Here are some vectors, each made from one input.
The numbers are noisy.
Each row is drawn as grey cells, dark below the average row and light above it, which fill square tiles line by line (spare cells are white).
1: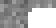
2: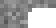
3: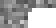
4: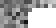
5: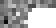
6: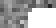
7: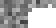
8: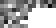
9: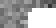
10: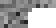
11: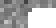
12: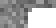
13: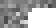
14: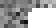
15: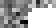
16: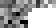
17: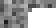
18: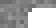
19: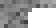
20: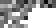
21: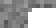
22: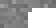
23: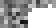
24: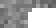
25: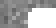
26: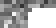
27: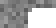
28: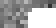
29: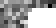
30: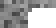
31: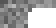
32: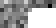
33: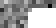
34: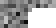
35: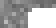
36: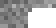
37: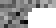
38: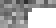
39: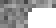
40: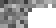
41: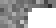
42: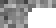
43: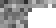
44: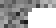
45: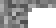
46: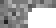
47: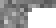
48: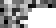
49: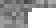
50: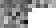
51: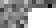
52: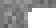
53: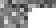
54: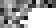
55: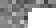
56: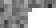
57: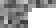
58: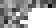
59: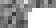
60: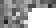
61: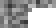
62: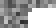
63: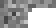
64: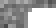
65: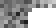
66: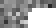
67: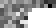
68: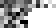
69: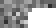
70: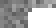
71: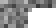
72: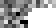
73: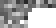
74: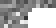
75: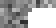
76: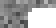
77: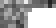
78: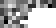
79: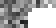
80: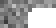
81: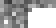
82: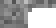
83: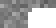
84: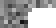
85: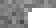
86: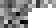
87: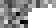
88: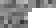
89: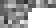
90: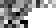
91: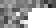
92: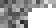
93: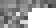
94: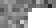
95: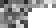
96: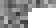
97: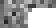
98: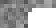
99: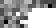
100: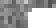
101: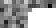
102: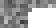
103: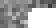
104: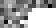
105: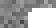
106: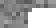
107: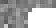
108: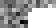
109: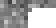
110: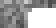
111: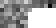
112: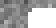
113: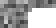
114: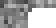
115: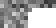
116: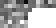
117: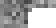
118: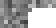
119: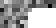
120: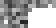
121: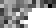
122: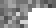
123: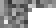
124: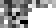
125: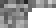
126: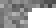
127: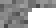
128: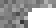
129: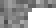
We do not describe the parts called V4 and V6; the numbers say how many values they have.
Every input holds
a value of V6, together with either a point on a 5-point circle, a true/false value and a value of V4, or a fixed value.
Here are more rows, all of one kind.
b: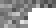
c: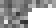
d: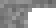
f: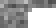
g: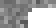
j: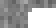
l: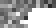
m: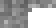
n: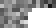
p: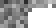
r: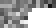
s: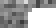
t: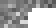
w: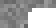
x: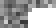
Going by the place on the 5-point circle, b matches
d, g, m and n.
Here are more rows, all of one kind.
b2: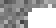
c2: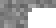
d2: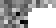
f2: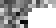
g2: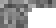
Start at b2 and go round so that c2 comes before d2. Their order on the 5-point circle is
b2, g2, f2, c2, d2.
